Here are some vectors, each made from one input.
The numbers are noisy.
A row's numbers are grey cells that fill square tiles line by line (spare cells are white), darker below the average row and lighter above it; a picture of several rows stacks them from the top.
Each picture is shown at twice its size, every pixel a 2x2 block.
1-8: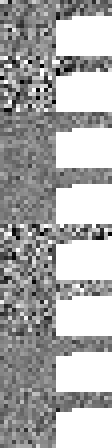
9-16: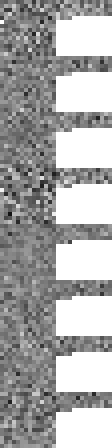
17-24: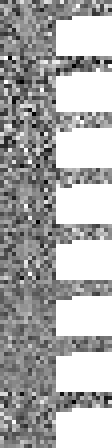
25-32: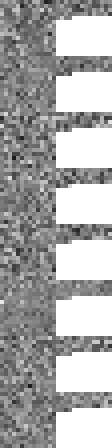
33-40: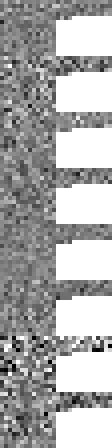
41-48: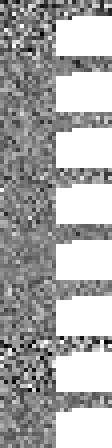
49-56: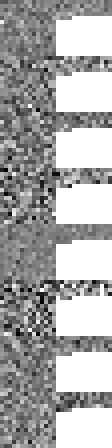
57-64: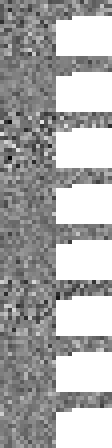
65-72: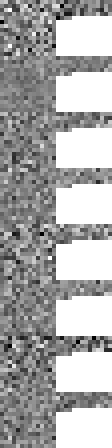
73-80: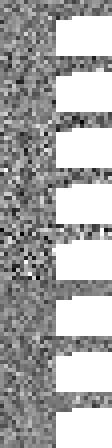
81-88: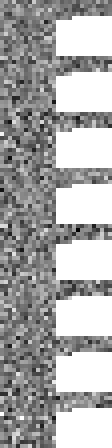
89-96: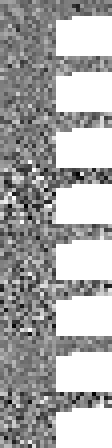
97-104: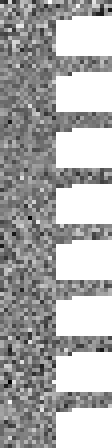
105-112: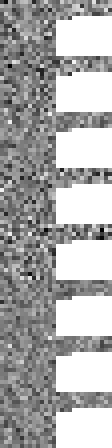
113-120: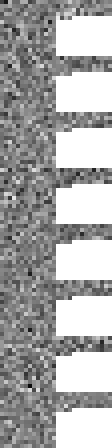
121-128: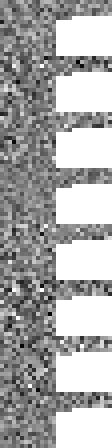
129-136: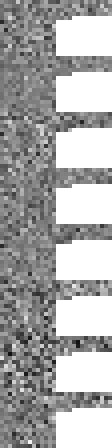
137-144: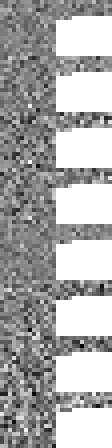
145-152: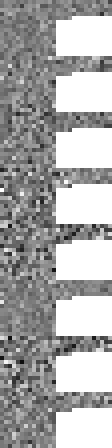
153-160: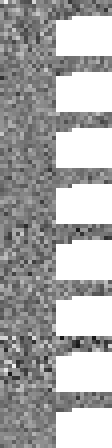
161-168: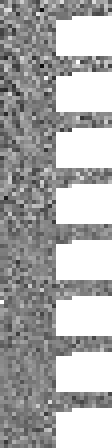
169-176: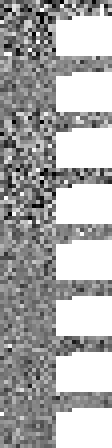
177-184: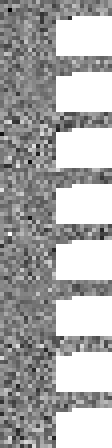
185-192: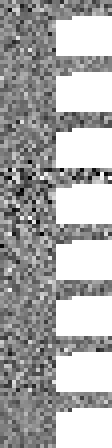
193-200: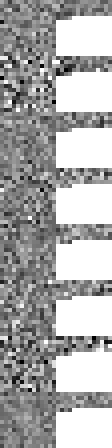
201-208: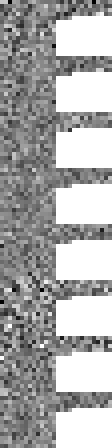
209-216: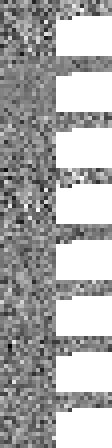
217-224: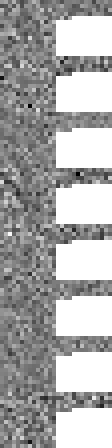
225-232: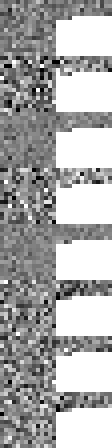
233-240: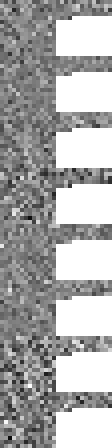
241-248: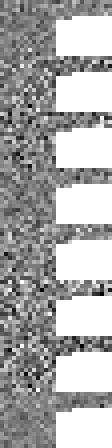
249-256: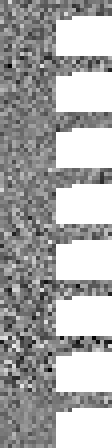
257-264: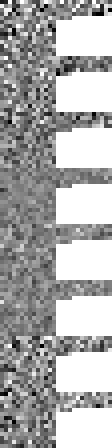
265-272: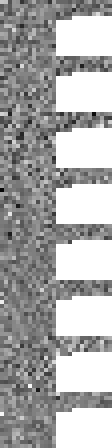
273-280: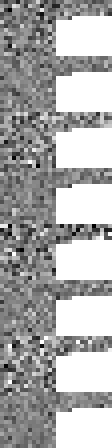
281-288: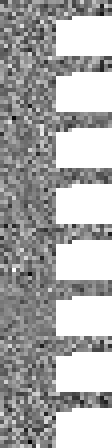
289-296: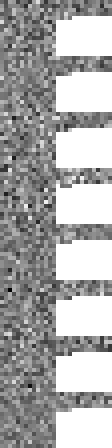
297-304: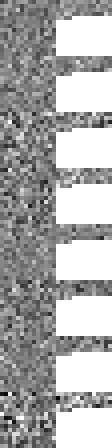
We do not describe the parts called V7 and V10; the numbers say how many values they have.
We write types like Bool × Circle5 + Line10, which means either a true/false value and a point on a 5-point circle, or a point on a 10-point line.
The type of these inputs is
Bool × Bool × Bool × Circle8 × V7 + (Circle15 + Unit) × V10.
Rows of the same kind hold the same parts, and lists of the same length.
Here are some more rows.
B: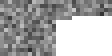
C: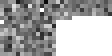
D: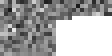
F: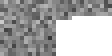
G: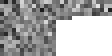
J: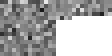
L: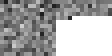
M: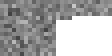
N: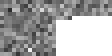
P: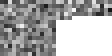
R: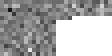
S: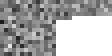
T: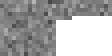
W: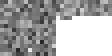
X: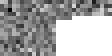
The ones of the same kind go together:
B, J, N, P, T, W
C, F
D, G, L, M, R, S, X

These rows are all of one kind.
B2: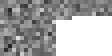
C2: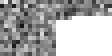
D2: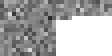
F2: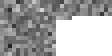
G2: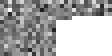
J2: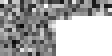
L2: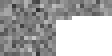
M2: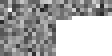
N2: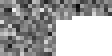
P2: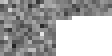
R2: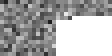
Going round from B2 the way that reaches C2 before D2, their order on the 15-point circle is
B2, R2, L2, C2, F2, D2, P2, N2, M2, G2, J2.
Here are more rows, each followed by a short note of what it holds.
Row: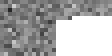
a point on an 8-point circle, three true/false values and a value of V7
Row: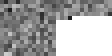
a point on an 8-point circle, three true/false values and a value of V7
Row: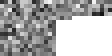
a value of V10
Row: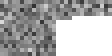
a value of V10
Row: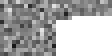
a point on a 15-point circle and a value of V10
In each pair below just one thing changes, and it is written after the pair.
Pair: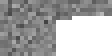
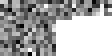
the place on the 8-point circle
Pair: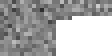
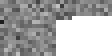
one of the three true/false values
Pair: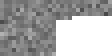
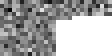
the value of V7
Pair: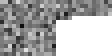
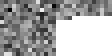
the value of V7
